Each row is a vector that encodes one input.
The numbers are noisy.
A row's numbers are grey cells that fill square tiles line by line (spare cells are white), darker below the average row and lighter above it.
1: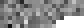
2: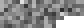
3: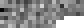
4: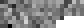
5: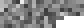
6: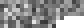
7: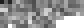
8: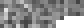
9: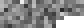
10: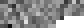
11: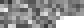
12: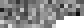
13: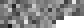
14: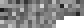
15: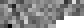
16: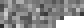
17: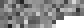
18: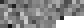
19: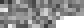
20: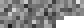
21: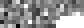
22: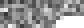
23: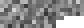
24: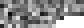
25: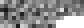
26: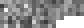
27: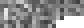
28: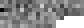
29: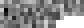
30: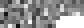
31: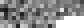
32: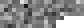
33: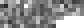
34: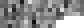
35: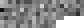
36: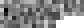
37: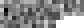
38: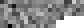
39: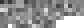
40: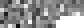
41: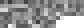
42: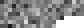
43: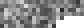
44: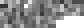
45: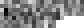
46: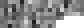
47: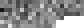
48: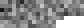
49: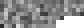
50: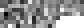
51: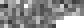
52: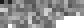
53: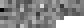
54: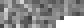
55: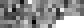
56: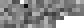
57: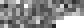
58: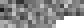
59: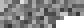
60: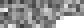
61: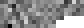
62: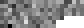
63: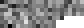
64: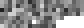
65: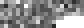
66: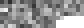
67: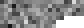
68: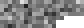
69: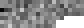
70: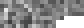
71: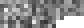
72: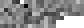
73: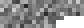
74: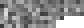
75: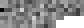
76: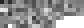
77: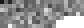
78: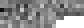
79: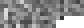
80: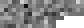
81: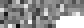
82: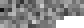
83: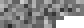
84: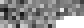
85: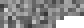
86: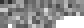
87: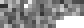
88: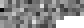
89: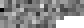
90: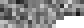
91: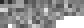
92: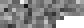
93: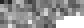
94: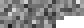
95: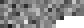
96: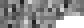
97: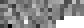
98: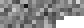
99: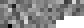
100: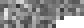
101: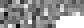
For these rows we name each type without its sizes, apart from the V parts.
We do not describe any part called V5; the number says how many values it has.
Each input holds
a value of V5, together with a list of points on a line.
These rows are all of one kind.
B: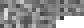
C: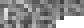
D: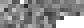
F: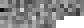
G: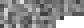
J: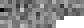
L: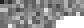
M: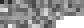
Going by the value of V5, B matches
C and G.
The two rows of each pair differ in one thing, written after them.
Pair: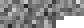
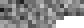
the value of V5
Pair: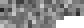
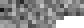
the place on the line in item 1 of the list
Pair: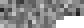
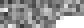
the value of V5
